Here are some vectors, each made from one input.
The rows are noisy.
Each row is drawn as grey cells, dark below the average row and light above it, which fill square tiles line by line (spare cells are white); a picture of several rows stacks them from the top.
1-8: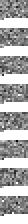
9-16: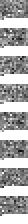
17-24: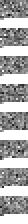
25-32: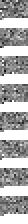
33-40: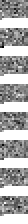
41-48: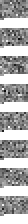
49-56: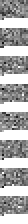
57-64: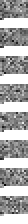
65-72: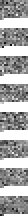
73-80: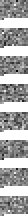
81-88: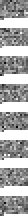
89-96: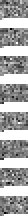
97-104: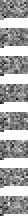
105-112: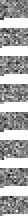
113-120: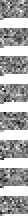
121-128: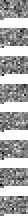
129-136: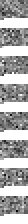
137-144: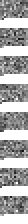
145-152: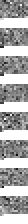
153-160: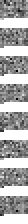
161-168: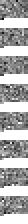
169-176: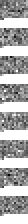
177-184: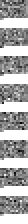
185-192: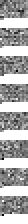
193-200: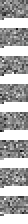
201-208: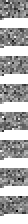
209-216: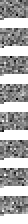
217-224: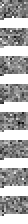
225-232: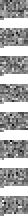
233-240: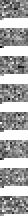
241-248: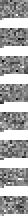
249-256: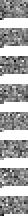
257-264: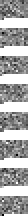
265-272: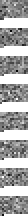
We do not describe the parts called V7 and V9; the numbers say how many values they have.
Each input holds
a value of V7, together with either a node of a 14-node tree, or a true/false value and a value of V9.
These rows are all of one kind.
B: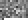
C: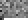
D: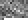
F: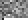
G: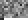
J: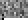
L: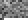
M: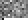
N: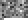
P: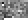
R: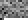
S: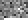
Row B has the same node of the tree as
D, F and M.
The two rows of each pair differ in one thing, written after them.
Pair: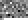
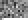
the value of V7
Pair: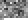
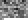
the value of V9
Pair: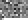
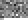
the true/false value
